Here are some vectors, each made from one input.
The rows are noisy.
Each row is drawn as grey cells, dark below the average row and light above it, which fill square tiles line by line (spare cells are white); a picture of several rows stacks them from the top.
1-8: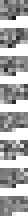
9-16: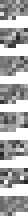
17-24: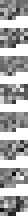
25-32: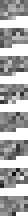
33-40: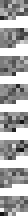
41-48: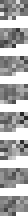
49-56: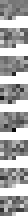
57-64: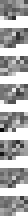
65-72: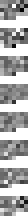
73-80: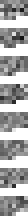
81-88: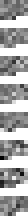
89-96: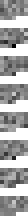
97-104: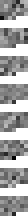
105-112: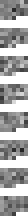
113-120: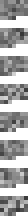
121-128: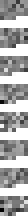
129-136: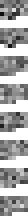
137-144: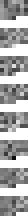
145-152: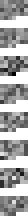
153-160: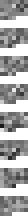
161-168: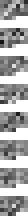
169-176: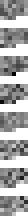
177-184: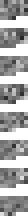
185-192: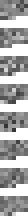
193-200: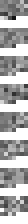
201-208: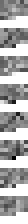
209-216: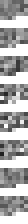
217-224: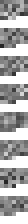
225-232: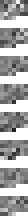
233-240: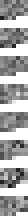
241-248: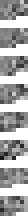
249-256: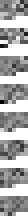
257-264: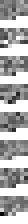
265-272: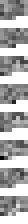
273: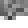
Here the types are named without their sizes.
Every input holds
four true/false values.
